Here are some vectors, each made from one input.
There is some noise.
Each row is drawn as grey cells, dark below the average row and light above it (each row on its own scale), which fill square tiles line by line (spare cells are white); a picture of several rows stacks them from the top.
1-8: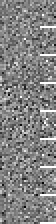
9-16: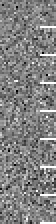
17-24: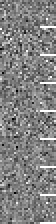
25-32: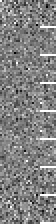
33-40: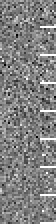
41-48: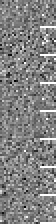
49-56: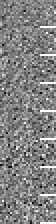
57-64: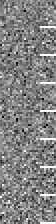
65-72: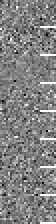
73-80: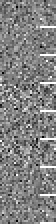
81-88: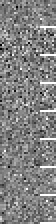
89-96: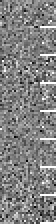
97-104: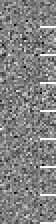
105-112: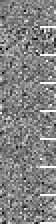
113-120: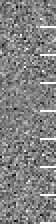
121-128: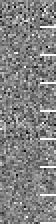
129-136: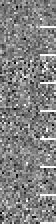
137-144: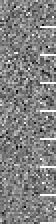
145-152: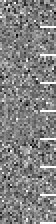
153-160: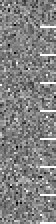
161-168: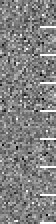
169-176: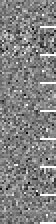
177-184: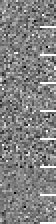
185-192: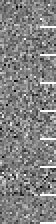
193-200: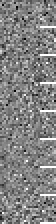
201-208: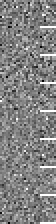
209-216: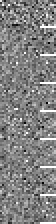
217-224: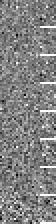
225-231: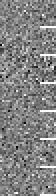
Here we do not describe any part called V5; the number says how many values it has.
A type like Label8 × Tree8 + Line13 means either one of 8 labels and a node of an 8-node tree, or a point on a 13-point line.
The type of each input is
Bool × V5 + List3(Circle11).
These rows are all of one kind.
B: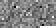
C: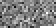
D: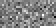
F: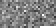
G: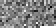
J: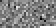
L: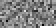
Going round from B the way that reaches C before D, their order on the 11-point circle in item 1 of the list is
B, J, F, C, D, G, L.
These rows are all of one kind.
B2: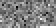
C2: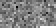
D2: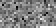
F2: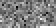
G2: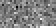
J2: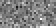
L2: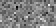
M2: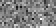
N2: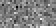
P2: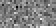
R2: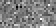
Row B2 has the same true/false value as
C2, D2, F2 and L2.
